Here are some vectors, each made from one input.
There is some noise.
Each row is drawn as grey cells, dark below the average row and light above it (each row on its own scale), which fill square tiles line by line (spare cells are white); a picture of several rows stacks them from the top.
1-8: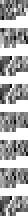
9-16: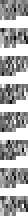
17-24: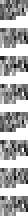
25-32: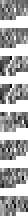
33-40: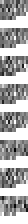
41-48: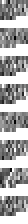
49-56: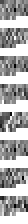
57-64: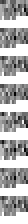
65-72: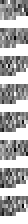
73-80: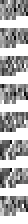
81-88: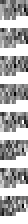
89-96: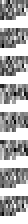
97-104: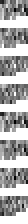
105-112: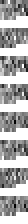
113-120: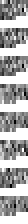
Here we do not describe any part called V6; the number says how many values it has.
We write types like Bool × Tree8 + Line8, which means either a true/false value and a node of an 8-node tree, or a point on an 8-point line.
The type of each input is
List2(Bool × V6).
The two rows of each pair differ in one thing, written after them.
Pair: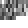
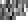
the value of V6 in item 1 of the list
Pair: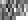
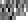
the value of V6 in item 1 of the list
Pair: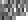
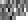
the value of V6 in item 1 of the list
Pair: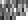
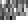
the true/false value in item 2 of the list
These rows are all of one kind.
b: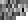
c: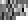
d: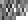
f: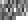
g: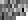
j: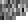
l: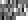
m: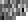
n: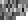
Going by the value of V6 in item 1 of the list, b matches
c, d and g.
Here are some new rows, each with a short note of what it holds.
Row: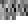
a list of one item
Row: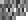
a list of two items
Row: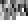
a list of one item
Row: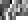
the empty list
